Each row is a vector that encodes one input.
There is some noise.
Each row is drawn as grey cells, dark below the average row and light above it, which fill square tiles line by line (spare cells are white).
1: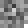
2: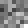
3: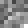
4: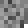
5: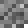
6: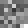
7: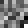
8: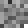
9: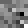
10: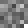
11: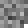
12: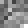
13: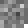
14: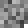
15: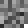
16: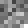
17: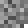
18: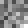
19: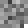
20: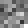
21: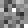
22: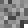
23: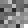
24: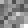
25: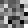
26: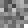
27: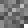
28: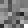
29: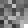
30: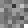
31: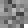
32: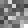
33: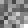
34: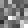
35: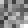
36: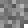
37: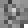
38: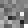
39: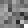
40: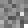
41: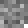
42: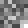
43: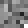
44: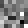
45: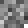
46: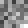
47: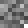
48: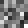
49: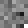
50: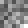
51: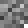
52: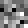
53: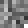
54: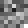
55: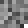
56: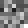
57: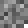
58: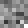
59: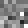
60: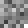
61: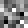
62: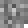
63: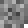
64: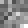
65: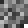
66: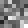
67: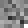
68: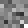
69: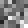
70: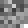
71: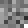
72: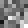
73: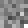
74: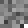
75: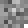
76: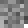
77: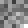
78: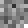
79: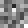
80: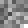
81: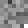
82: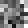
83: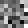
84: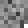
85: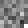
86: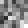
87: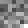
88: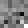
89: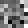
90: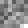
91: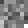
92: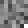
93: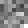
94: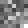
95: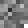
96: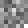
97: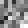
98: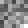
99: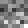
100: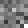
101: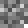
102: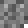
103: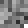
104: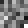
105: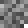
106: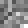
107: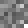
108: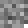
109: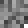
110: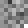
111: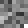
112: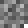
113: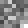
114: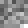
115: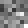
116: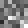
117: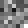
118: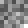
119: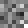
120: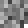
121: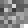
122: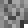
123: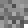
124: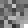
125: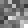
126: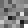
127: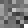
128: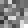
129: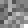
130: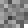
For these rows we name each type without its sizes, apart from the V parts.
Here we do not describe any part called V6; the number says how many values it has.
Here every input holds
a list of items, each a true/false value and a value of V6.
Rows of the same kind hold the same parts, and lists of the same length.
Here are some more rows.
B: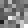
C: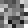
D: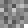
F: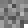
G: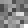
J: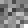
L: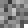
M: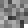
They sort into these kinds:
B, G, J
C
D, F, L, M

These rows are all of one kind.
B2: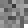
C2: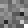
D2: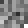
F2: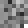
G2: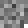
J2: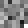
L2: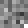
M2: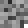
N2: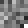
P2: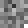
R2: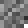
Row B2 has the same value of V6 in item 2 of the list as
G2 and L2.
